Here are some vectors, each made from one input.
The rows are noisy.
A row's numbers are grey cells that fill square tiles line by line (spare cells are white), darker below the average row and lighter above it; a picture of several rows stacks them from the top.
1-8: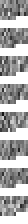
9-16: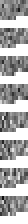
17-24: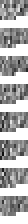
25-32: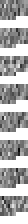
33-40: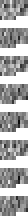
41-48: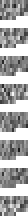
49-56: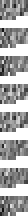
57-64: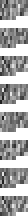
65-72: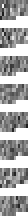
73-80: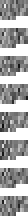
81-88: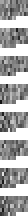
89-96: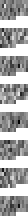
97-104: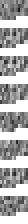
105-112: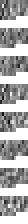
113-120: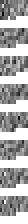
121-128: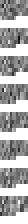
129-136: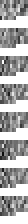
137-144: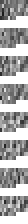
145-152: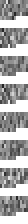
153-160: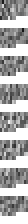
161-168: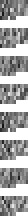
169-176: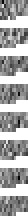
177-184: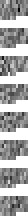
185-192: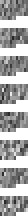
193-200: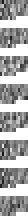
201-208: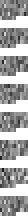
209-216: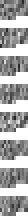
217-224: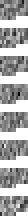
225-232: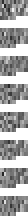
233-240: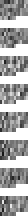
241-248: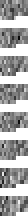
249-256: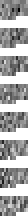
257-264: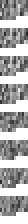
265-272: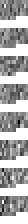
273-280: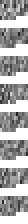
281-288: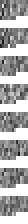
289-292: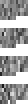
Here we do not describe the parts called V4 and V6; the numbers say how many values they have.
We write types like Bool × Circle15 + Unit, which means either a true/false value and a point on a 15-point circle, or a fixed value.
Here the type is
Bool × V4 × V6 + Line8.
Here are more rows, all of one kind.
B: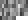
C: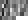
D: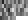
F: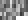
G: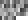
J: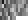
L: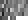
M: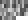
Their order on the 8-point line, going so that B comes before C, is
G, M, F, B, C, L, J, D.
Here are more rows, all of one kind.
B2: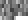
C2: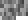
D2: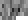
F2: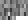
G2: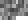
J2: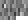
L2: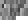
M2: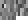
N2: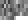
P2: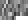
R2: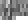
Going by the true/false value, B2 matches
C2, D2, G2 and R2.
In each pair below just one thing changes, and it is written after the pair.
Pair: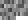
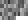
the value of V4
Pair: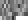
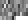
the value of V4
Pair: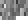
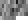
the true/false value
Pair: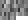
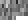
the value of V6
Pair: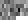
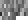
the value of V4
